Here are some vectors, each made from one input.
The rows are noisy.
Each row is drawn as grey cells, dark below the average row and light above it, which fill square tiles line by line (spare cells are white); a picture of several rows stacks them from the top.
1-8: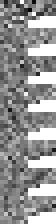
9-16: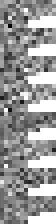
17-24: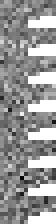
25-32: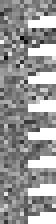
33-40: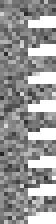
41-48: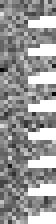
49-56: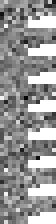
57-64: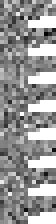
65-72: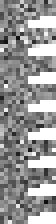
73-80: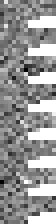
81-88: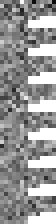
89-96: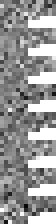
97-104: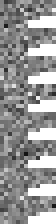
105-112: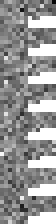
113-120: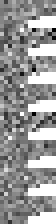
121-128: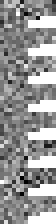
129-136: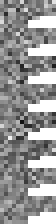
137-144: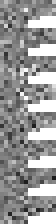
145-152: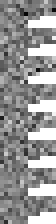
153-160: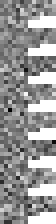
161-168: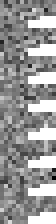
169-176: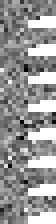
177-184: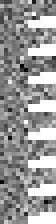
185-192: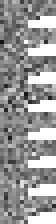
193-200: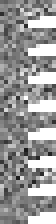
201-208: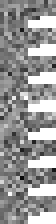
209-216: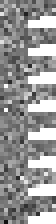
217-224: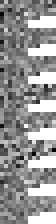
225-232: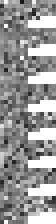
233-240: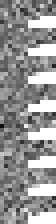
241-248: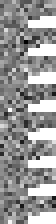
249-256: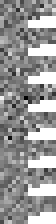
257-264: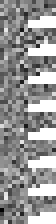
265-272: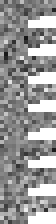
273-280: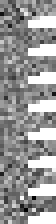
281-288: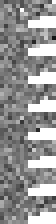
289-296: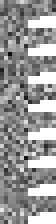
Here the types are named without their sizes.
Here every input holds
a point on a line, together with either a point on a circle, or a point on a line.
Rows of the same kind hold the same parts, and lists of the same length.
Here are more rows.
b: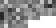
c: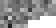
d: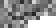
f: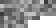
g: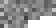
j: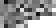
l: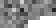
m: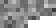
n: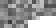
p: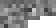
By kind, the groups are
b, f, j, m, n
c, d, g, l, p

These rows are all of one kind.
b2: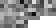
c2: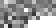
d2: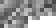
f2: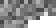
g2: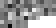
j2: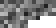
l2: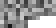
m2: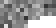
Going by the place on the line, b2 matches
g2 and l2.
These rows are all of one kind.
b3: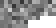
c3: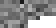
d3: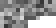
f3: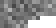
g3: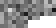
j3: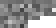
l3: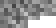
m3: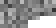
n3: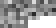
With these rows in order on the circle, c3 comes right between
b3 and d3.
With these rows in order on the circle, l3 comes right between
b3 and n3.
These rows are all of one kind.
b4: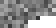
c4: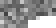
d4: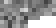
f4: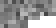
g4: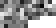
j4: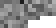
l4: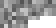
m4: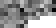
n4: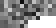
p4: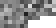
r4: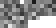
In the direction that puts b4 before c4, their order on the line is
l4, d4, b4, n4, j4, f4, p4, g4, c4, r4, m4.
